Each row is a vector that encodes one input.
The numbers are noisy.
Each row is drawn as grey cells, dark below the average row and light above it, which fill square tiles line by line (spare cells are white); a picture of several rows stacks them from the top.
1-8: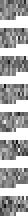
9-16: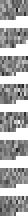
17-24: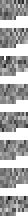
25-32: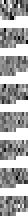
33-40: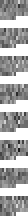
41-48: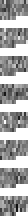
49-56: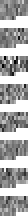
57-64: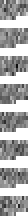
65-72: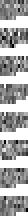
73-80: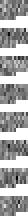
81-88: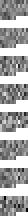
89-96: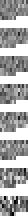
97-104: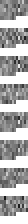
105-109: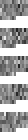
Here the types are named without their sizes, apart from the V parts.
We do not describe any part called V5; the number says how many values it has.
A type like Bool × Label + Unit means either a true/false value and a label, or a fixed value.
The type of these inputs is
List(Bool × V5).
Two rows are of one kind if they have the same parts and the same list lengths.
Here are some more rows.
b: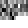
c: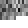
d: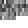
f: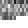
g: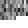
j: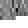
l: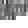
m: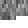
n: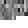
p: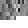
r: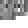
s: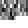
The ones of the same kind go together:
b, s
c, f, g, m, n, p
d, j, l, r

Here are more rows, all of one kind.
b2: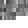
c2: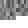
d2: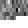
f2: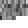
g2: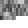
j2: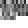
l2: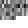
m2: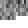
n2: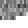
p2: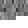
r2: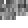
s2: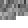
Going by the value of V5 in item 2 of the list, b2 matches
d2, f2, g2 and n2.
